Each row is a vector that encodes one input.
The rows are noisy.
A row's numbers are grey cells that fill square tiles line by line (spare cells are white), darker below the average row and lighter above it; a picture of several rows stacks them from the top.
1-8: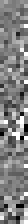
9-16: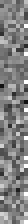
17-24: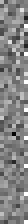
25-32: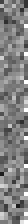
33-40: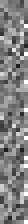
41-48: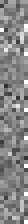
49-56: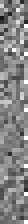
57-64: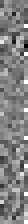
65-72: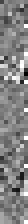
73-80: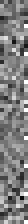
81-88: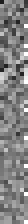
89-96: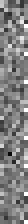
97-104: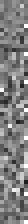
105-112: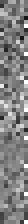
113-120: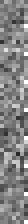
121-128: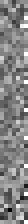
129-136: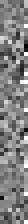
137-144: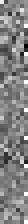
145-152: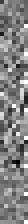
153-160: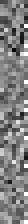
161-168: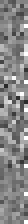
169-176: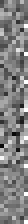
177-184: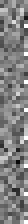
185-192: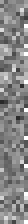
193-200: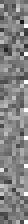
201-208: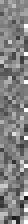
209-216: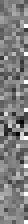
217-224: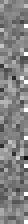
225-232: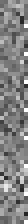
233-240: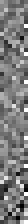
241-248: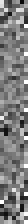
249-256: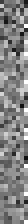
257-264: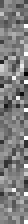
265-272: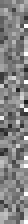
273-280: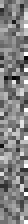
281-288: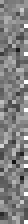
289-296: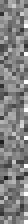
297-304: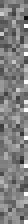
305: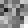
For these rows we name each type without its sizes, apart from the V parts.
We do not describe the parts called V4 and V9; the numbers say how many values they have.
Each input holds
a value of V4 and a value of V9, together with either a label, or a point on a line.
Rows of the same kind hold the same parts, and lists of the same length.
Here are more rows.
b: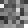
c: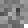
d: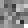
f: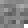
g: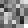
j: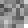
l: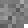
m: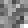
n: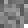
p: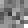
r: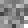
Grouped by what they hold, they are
b, g, j, n, p
c, d, f, l, m, r

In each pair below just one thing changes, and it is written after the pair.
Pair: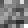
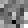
the value of V9
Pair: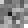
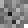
the value of V4
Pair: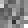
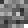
the label
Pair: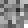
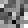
the value of V4
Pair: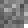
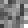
the value of V9
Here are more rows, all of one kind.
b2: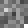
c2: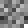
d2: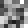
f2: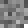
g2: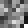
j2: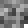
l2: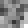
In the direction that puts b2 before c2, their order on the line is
g2, j2, d2, b2, l2, c2, f2.
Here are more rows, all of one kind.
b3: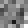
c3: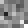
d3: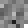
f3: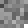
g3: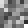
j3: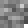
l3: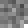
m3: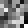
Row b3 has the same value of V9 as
f3 and l3.
